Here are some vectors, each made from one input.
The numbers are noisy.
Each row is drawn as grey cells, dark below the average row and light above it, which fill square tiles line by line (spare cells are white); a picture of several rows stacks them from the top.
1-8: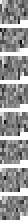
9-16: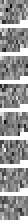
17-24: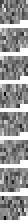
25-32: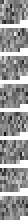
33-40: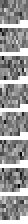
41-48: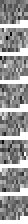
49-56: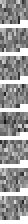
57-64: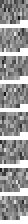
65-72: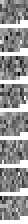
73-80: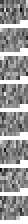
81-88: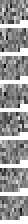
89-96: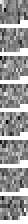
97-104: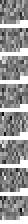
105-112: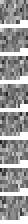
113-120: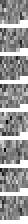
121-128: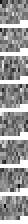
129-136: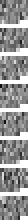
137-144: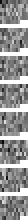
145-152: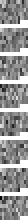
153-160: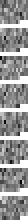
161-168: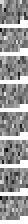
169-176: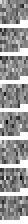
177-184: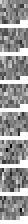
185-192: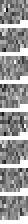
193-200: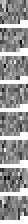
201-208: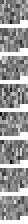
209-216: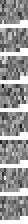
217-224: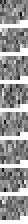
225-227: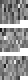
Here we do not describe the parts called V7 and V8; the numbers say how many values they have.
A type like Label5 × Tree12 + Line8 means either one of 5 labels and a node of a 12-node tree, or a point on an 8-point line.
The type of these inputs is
(Line4 + Line6) × V8 + Tree9 + V7.
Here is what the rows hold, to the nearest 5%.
About 25% of them hold a node of a 9-node tree. About 15% of them hold a value of V7. The rest hold a value of V8, together with either a point on a 4-point line, or a point on a 6-point line.
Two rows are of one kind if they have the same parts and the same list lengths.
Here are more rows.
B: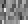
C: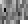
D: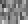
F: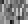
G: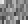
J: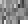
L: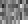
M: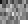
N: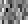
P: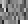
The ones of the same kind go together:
B, D, L
C, G, J, P
F, N
M

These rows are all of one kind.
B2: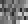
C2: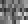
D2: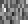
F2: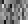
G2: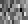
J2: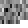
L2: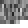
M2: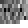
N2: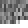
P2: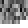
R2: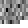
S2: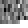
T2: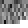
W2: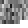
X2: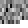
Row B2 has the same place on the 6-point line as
C2, G2, M2 and P2.
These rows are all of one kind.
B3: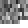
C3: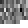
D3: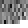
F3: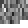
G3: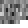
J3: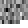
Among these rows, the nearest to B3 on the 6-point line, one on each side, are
C3 and D3.
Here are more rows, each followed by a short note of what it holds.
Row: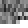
a point on a 6-point line and a value of V8
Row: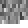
a node of a 9-node tree
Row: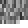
a node of a 9-node tree
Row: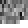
a node of a 9-node tree
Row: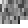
a point on a 4-point line and a value of V8
